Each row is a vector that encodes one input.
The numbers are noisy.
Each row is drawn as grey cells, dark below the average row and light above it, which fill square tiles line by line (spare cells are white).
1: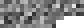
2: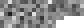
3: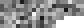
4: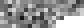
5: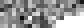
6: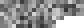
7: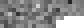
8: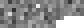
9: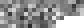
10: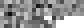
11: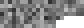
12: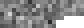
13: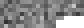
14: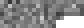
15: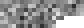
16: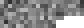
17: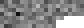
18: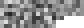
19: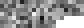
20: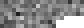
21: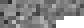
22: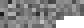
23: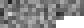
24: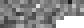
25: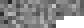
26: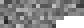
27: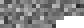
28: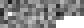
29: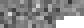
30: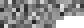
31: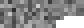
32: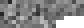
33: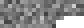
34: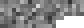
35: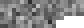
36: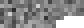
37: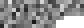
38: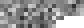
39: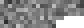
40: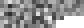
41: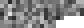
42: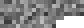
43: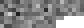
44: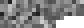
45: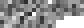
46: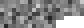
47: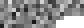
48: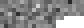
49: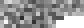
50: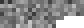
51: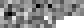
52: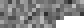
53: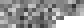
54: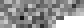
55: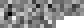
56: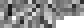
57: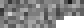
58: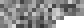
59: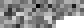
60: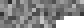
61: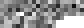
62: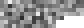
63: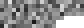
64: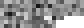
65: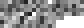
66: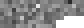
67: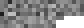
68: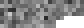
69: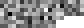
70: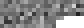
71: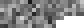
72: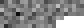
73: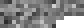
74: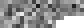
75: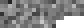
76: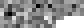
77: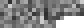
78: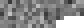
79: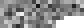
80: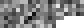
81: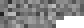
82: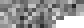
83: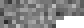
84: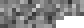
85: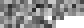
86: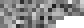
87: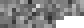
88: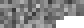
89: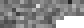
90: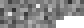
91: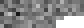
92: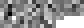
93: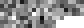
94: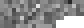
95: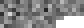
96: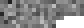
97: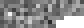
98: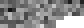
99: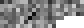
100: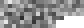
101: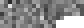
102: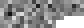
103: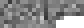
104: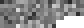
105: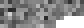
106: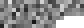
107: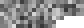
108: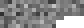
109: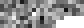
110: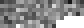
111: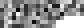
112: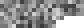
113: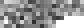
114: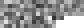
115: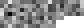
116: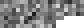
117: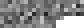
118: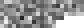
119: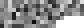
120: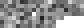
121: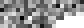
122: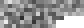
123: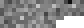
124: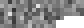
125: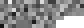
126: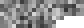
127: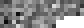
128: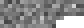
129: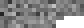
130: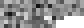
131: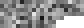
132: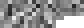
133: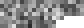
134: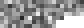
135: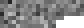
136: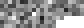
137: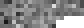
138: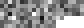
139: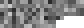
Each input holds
either a point on an 11-point circle, or a fixed value, or a node of a 16-node tree.
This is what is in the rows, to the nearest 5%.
About 40% of them hold a point on an 11-point circle. About 5% of them hold a fixed value. The rest hold a node of a 16-node tree.
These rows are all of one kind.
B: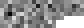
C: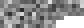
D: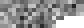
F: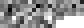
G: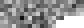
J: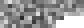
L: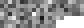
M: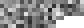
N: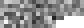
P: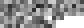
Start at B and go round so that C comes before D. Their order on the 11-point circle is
B, C, L, M, D, G, J, N, P, F.
